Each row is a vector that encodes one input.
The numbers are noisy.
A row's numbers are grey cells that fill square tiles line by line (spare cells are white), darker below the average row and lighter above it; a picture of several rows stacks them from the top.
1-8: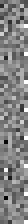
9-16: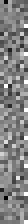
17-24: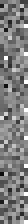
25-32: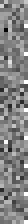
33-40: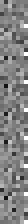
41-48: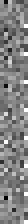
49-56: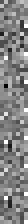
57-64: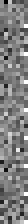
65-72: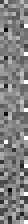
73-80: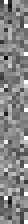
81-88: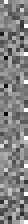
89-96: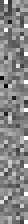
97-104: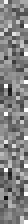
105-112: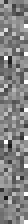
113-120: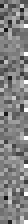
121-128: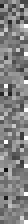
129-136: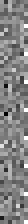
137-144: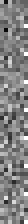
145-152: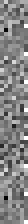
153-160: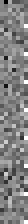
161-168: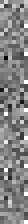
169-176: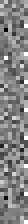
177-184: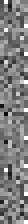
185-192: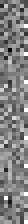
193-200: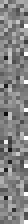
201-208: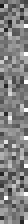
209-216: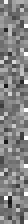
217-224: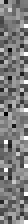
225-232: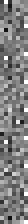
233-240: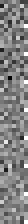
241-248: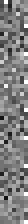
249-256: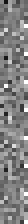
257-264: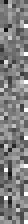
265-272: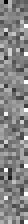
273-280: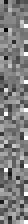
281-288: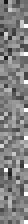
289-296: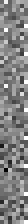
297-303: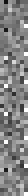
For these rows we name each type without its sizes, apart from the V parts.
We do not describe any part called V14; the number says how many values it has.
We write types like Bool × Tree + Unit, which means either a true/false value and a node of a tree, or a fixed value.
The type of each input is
Bool × (Line + V14).
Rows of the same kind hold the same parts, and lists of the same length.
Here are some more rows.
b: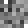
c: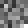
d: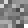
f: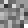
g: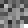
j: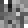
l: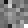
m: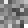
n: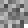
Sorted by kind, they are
b, c, g, j
d, f, l, m, n

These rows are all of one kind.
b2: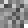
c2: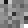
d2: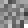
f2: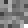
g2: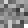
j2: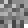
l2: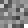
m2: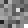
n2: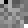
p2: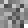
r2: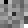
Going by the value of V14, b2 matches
c2, p2 and r2.
